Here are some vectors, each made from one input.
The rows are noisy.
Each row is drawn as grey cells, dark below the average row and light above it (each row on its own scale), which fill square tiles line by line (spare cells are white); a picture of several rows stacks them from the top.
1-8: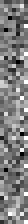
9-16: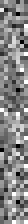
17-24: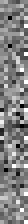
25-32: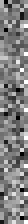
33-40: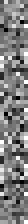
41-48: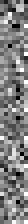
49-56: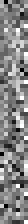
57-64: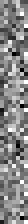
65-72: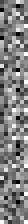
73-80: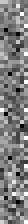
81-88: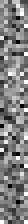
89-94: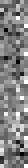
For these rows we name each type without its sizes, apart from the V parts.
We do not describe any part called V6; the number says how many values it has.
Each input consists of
a value of V6, together with either a point on a circle and a true/false value, or a fixed value.
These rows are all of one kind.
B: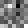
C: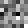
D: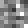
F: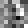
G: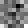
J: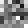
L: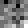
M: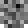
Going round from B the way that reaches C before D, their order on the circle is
B, F, G, C, L, J, D, M.
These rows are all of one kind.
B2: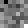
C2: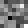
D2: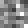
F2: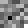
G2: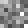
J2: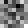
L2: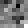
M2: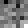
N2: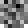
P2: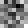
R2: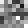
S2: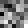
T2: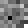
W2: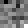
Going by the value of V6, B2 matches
J2, N2 and P2.
